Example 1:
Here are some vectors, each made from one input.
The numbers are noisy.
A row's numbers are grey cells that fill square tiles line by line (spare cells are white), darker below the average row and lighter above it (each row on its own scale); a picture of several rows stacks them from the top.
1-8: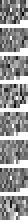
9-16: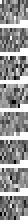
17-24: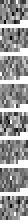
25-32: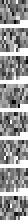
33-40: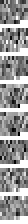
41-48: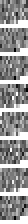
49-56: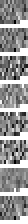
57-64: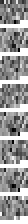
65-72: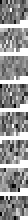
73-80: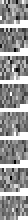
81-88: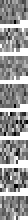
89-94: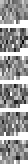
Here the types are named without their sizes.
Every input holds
a list of points on a line.
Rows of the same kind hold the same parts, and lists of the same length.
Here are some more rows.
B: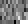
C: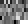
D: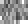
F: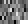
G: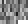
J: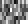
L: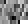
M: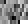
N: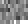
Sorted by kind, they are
B, C, F, J
D, G, N
L, M

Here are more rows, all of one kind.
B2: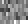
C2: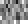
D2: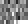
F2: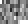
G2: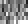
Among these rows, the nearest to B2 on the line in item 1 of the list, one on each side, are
C2 and D2.
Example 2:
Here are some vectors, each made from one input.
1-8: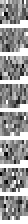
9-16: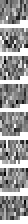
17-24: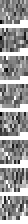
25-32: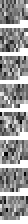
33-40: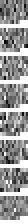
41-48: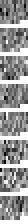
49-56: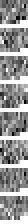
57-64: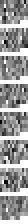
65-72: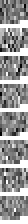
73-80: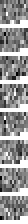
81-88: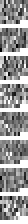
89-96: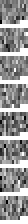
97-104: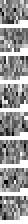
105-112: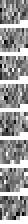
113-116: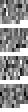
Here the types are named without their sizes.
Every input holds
a point on each of two circles.
